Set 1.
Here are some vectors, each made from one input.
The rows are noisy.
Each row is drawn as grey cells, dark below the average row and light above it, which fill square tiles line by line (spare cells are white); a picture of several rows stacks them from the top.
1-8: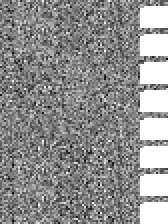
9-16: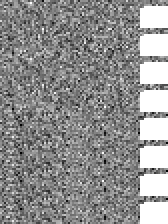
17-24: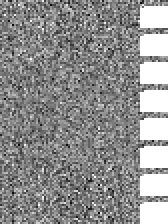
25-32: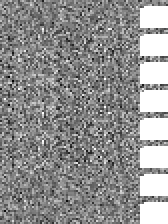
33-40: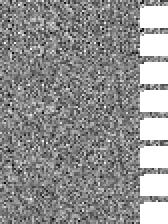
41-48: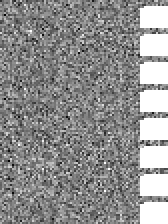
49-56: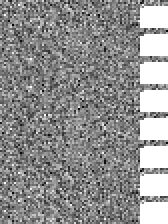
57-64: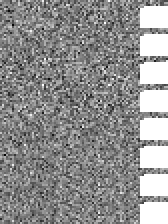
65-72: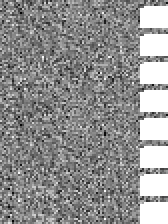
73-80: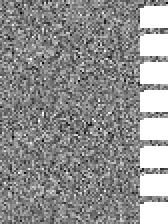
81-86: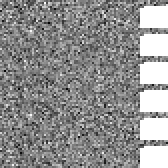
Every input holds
either a point on a 6-point line, or a point on an 8-point line.
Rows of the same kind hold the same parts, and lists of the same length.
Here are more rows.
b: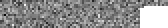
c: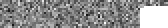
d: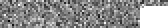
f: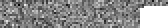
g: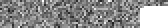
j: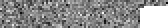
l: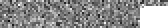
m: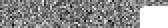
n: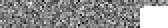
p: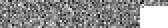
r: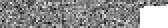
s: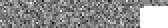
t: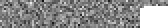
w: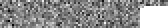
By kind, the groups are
b, f, j, n, r, s, t
c, d, g, l, m, p, w

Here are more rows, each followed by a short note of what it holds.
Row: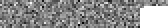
a point on an 8-point line
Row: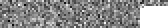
a point on a 6-point line
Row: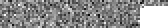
a point on a 6-point line
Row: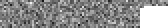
a point on an 8-point line
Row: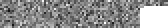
a point on a 6-point line
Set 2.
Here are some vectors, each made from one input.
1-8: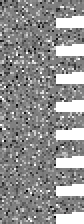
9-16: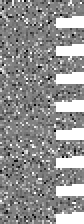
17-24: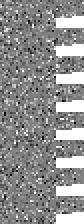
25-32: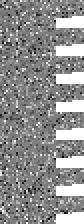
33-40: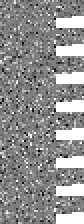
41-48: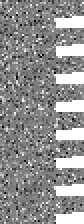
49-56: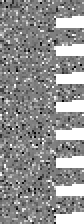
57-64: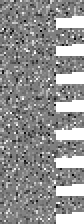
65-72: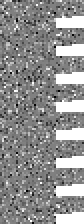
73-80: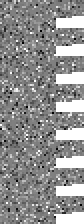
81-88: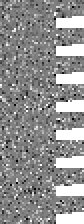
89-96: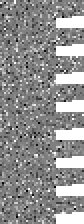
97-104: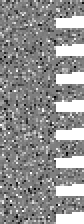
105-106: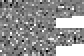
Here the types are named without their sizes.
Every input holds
a label and a point on a line.
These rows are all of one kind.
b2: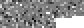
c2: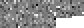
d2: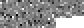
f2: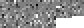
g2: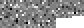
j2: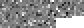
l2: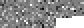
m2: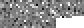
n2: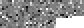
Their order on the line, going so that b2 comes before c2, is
g2, j2, f2, b2, c2, m2, l2, d2, n2.
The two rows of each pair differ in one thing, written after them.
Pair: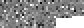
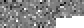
the place on the line
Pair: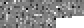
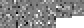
the place on the line
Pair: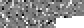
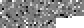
the place on the line
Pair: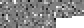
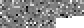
the label
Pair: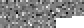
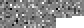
the label
